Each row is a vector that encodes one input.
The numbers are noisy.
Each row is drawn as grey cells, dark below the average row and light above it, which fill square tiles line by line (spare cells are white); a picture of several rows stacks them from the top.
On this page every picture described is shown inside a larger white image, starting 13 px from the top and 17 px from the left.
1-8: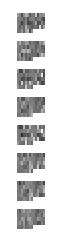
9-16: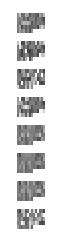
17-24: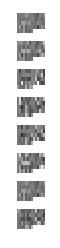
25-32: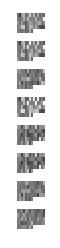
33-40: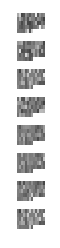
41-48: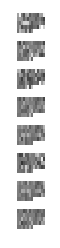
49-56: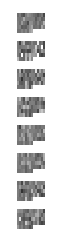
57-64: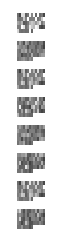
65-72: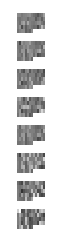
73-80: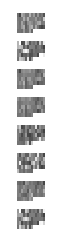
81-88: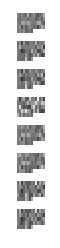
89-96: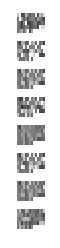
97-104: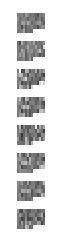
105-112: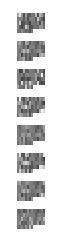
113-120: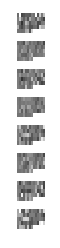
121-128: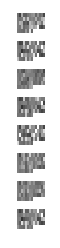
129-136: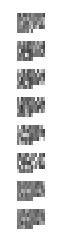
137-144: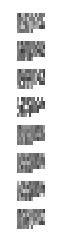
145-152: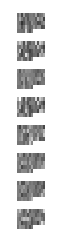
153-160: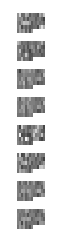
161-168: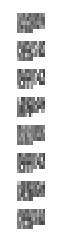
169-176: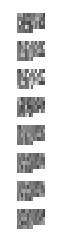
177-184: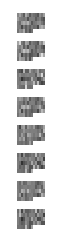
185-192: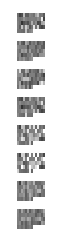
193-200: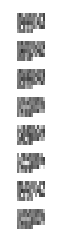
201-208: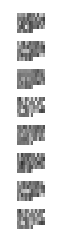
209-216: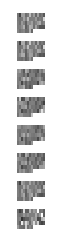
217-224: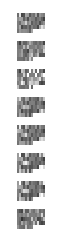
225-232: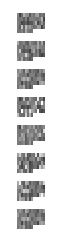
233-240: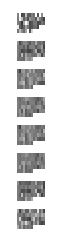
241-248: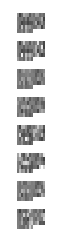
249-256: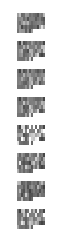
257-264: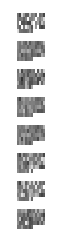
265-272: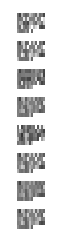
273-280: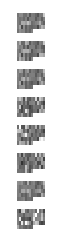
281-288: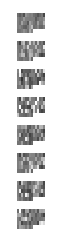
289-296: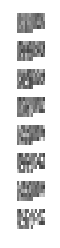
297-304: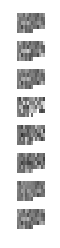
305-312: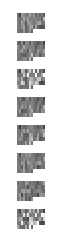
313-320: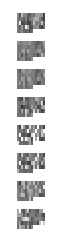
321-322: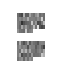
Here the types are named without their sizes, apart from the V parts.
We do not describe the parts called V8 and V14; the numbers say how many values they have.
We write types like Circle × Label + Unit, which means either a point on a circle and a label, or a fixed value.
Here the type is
Bool × (Circle + V8) + V14.
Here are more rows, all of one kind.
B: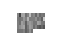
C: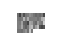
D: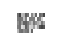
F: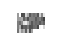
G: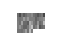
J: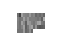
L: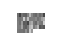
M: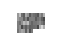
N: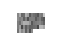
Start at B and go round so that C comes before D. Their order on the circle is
B, G, F, C, N, J, D, M, L.
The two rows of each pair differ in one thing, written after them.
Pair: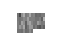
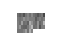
the true/false value
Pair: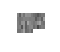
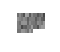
the true/false value
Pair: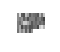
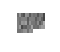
the true/false value
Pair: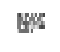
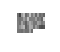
the place on the circle
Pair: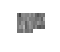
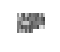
the place on the circle
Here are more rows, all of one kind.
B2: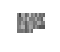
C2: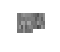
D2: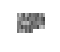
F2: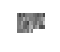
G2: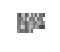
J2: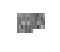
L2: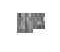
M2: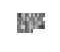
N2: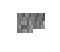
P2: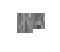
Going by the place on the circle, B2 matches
G2, J2 and L2.
